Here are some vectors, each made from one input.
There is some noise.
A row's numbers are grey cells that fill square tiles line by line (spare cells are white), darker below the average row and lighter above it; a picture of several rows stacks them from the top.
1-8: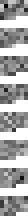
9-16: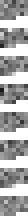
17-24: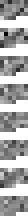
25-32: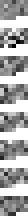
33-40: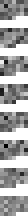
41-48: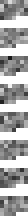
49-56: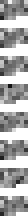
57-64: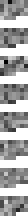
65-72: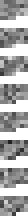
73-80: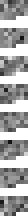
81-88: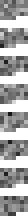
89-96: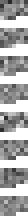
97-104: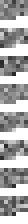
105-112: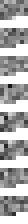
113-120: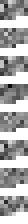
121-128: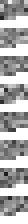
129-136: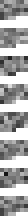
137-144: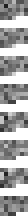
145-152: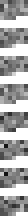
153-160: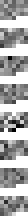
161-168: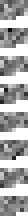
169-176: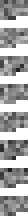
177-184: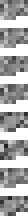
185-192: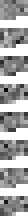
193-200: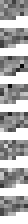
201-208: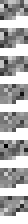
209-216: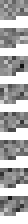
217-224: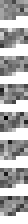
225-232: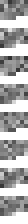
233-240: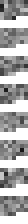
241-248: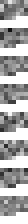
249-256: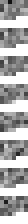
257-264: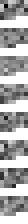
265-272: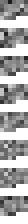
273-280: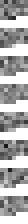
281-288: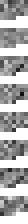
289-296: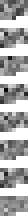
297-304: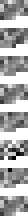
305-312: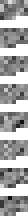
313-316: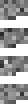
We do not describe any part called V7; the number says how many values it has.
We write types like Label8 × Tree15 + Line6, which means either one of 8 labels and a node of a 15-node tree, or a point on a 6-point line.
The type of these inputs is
List2(Bool × V7).
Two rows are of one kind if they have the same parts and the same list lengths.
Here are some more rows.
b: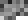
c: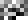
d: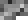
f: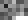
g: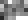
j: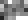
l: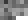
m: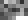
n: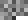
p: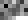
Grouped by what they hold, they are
b, d, l, n
c
f, g, j, m, p

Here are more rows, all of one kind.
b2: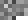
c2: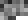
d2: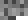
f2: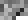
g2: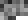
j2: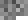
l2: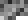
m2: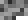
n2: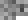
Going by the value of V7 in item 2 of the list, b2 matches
c2, g2 and j2.
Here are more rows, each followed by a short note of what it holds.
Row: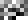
the empty list
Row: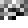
the empty list
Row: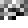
the empty list
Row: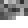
a list of one item
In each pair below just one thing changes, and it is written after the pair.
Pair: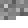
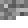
the true/false value in item 2 of the list
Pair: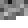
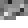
the true/false value in item 2 of the list
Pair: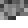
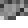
the true/false value in item 2 of the list
